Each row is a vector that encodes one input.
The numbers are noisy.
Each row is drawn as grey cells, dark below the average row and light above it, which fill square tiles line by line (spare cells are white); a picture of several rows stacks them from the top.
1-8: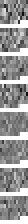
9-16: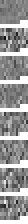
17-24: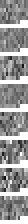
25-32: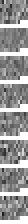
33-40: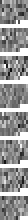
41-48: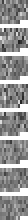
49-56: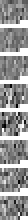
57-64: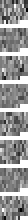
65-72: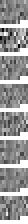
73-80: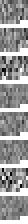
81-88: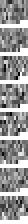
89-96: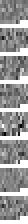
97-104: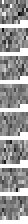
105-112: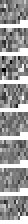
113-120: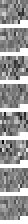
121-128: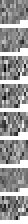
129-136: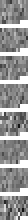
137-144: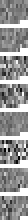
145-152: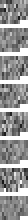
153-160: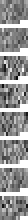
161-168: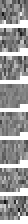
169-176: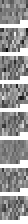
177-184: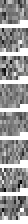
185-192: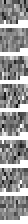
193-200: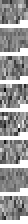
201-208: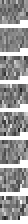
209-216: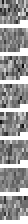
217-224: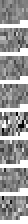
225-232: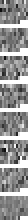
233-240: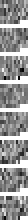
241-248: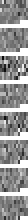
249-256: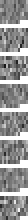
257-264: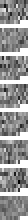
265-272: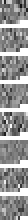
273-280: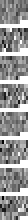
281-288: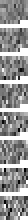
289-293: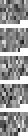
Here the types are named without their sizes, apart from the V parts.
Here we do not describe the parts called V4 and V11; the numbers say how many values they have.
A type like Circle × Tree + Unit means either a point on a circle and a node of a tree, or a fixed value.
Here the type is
(Bool × Bool × Bool × Bool + V4) × V11 + Line.
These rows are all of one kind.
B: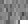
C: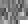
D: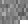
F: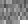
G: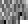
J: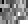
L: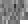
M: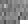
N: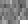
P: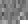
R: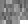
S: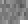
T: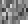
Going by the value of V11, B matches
G and S.
